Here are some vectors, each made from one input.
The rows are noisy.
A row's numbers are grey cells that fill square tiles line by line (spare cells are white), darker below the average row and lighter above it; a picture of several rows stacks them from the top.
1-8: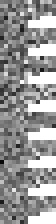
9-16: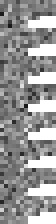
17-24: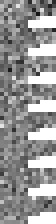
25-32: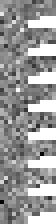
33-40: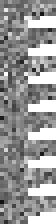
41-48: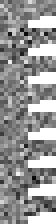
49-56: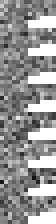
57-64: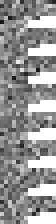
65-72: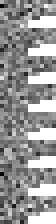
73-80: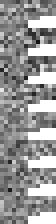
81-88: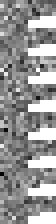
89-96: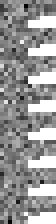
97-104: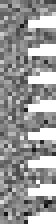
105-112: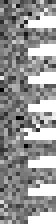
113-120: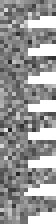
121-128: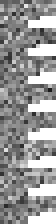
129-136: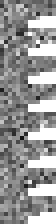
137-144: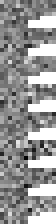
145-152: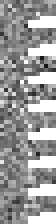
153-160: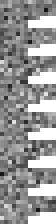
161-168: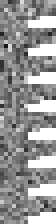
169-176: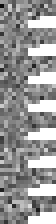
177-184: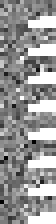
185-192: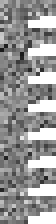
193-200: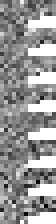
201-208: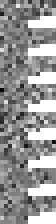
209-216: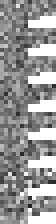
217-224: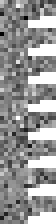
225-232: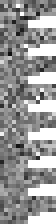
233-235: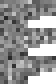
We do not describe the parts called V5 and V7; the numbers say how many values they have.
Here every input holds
a point on an 8-point circle, a true/false value, a value of V5 and a value of V7.
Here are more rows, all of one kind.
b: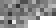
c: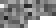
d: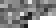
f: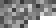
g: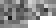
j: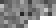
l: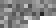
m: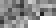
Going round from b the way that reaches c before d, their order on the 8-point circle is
b, c, g, f, m, d, j, l.
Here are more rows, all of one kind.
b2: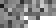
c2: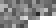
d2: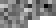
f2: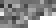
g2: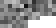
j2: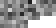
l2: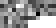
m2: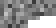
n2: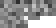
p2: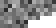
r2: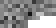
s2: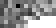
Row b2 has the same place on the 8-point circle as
c2, j2, m2 and p2.
